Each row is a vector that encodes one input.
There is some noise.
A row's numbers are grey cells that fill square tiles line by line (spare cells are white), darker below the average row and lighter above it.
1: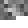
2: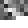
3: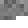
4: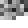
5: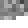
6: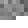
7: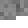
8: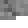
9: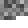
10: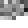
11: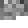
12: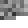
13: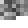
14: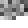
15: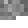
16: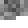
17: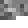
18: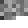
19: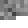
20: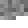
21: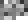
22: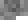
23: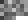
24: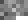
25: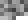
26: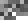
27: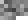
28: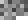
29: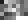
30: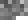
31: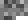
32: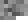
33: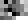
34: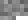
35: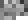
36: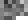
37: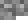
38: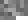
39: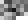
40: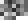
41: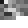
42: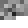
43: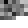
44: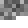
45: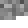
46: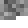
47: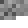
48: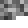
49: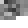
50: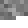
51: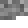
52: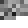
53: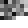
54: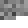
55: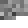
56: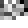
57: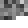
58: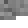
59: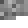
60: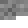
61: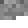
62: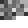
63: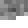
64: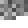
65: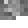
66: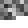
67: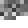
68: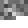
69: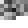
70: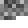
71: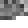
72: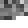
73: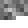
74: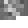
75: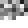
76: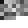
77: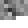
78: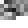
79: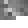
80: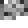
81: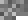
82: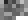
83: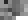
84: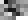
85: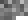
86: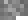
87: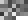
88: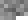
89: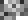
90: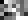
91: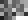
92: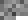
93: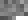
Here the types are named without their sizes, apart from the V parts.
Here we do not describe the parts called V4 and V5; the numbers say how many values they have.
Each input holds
a point on a circle, a true/false value, a value of V4 and a value of V5.
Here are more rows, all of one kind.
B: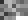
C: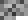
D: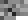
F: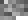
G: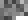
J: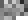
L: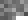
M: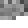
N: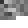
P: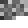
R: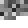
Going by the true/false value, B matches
G and P.
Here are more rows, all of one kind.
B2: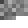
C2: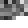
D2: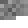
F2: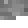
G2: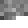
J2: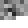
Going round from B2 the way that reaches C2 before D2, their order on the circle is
B2, J2, G2, F2, C2, D2.
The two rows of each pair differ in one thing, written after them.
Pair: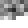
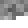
the value of V4
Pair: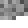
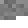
the value of V5
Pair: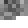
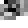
the value of V5
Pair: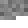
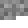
the true/false value
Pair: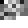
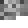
the true/false value
